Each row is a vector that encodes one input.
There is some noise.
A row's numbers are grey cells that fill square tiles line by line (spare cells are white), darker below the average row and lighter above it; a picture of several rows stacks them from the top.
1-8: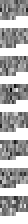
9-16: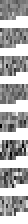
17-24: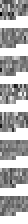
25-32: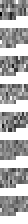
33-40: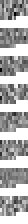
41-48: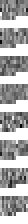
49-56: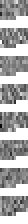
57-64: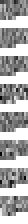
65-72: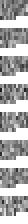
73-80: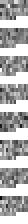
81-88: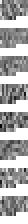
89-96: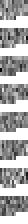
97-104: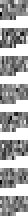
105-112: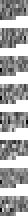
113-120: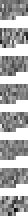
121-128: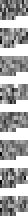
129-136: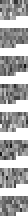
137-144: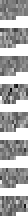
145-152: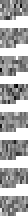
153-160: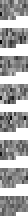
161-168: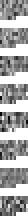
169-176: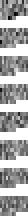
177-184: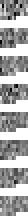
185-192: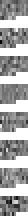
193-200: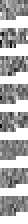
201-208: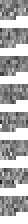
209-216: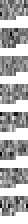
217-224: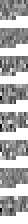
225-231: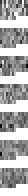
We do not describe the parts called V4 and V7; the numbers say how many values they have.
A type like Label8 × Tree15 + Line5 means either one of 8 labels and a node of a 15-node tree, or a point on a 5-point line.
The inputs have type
(Bool × Line8 + V7) × V4.
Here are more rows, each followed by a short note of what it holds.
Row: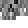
a point on an 8-point line, a true/false value and a value of V4
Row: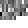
a value of V4 and a value of V7
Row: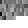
a value of V4 and a value of V7
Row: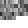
a value of V4 and a value of V7
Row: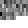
a value of V4 and a value of V7
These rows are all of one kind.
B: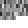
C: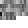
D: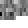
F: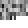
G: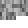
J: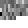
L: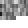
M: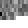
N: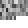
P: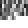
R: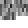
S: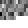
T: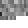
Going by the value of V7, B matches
C, G and R.
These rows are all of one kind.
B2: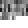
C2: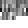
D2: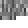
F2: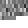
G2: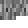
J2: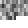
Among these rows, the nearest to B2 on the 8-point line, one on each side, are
D2 and J2.
